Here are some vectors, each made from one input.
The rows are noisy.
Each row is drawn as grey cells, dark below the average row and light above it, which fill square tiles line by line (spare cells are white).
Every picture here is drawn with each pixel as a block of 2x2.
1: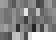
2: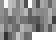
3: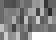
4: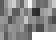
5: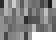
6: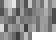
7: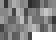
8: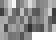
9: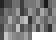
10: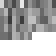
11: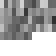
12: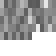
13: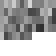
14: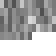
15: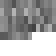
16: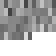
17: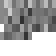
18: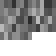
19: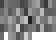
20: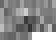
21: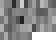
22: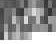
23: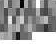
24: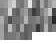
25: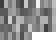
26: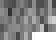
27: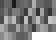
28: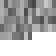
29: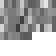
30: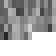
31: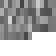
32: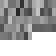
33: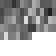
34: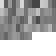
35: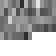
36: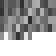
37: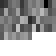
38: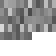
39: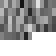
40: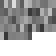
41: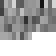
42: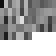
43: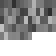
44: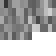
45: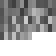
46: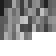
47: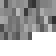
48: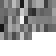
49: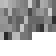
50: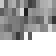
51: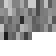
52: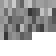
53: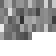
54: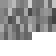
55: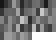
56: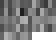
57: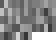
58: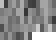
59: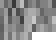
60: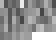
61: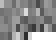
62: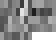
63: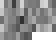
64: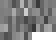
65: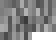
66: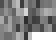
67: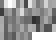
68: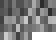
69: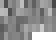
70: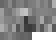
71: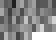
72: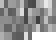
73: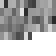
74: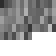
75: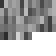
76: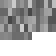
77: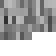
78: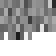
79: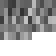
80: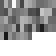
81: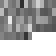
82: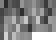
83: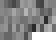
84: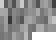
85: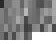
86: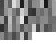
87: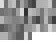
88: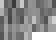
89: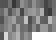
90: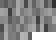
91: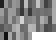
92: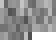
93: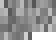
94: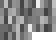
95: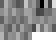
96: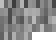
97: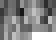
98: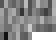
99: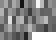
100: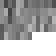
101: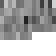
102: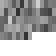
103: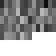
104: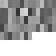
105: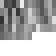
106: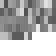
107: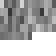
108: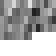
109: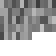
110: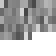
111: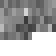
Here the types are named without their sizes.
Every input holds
a node of a tree, together with either a point on a line, or a node of a tree.
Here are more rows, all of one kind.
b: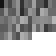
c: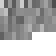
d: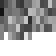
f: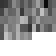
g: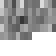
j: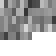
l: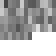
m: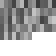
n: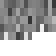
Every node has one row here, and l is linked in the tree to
f, j and n.
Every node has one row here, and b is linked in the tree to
f.
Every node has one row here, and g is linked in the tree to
j.
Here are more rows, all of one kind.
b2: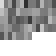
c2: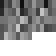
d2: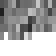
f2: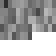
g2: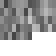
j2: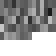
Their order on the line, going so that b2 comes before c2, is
g2, f2, b2, c2, j2, d2.
